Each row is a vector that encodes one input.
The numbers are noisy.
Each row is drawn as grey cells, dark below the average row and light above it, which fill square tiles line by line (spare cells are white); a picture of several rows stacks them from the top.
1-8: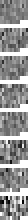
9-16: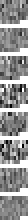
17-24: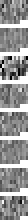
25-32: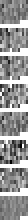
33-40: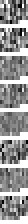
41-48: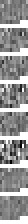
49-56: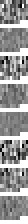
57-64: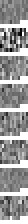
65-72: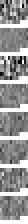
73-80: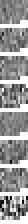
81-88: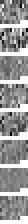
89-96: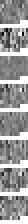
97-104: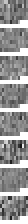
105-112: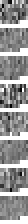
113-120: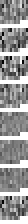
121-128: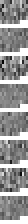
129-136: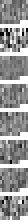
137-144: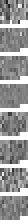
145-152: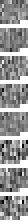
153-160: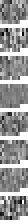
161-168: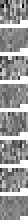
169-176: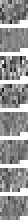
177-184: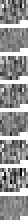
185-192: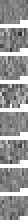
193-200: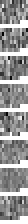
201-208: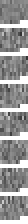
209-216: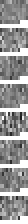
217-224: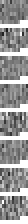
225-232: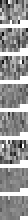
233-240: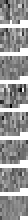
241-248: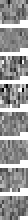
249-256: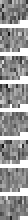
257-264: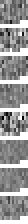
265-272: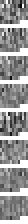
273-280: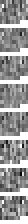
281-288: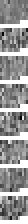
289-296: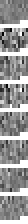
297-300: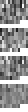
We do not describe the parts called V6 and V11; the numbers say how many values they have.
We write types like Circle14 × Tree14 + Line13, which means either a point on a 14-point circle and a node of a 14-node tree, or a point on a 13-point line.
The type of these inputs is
(Bool × List2(V6) + Line4) × Line7 × V11.
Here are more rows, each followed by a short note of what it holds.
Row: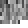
a point on a 7-point line, a true/false value and a value of V11, together with a list of one item
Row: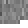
a point on a 7-point line, a true/false value and a value of V11, together with a list of one item
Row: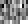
a point on a 7-point line, a true/false value and a value of V11, together with the empty list
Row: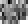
a point on a 4-point line, a point on a 7-point line and a value of V11
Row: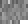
a point on a 7-point line, a true/false value and a value of V11, together with a list of one item
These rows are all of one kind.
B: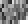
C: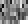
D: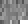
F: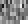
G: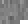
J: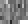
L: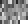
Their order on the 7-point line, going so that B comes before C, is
B, C, F, D, J, G, L.
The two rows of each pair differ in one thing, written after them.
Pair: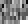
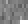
the value of V6 in item 1 of the list
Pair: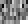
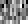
the place on the 7-point line
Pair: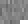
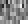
the value of V6 in item 2 of the list
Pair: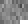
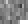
the place on the 7-point line
